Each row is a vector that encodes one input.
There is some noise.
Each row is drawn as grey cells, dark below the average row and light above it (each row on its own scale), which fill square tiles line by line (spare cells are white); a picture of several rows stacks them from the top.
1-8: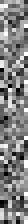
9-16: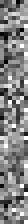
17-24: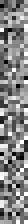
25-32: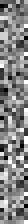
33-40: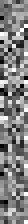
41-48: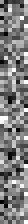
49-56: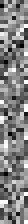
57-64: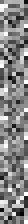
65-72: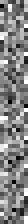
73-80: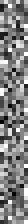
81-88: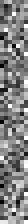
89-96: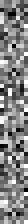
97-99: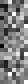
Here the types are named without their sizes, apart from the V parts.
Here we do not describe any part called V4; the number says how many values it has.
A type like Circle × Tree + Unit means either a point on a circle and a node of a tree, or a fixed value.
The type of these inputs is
List(Bool × V4).
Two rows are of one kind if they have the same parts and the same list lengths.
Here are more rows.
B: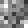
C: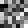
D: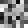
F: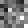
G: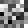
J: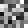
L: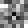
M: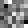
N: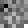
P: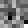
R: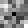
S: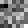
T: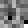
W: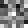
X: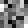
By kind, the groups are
B, D, G, J, L, R, X
C, F, M, N, S, W
P, T

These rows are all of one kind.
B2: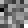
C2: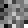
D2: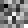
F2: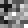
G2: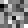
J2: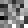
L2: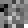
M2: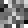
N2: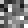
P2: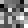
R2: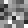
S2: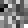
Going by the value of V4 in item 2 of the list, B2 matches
F2 and L2.
